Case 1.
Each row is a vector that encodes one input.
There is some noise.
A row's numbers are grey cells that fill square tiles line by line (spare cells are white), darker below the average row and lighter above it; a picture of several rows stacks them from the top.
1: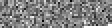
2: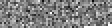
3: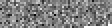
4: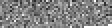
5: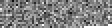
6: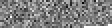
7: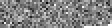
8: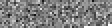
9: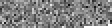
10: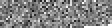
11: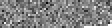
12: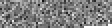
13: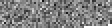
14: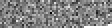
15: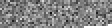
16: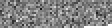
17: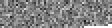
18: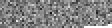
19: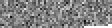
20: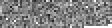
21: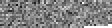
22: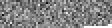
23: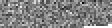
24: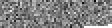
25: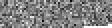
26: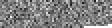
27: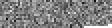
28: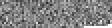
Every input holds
three true/false values.
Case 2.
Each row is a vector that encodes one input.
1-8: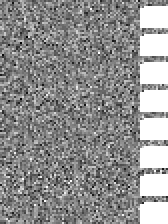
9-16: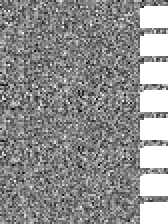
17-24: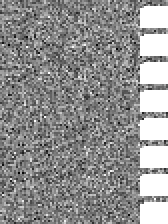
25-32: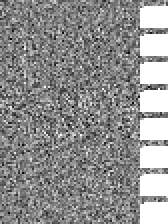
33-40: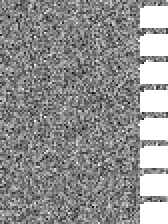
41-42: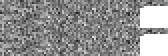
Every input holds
one of 7 labels.
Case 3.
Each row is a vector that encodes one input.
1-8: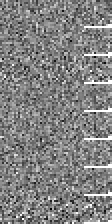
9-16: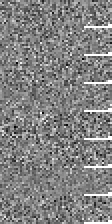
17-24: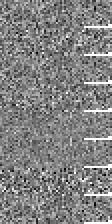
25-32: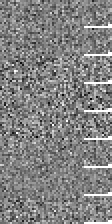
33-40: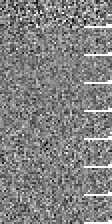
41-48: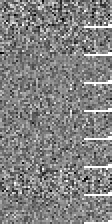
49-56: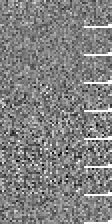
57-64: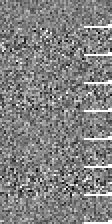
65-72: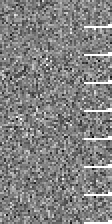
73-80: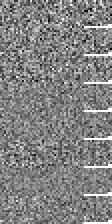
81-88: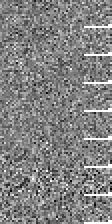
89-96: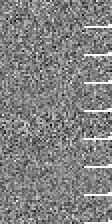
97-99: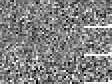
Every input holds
three true/false values.
